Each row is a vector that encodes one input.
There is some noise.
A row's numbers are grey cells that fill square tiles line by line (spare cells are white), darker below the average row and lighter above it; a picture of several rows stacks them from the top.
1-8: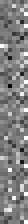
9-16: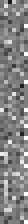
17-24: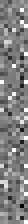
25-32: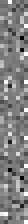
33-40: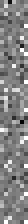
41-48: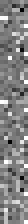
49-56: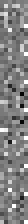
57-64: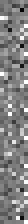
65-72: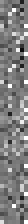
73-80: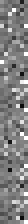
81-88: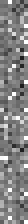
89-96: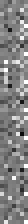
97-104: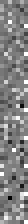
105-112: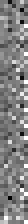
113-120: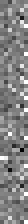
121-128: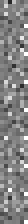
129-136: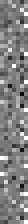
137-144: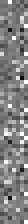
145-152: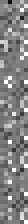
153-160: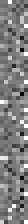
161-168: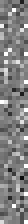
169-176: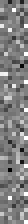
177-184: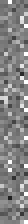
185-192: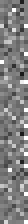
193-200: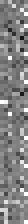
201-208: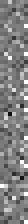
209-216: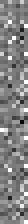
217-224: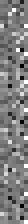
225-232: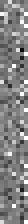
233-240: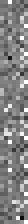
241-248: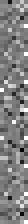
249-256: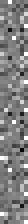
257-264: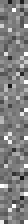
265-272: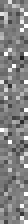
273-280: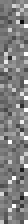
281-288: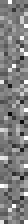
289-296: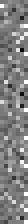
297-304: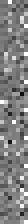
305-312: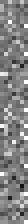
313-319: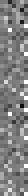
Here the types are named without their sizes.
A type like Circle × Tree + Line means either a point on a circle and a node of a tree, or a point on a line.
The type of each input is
Bool × Label.
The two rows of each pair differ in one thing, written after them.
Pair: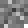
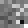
the label
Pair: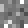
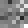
the label
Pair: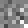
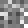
the label
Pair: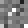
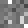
the label
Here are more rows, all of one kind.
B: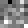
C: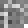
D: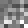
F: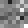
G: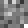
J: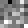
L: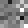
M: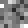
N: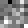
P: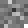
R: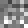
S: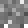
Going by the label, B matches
D, J, N and R.
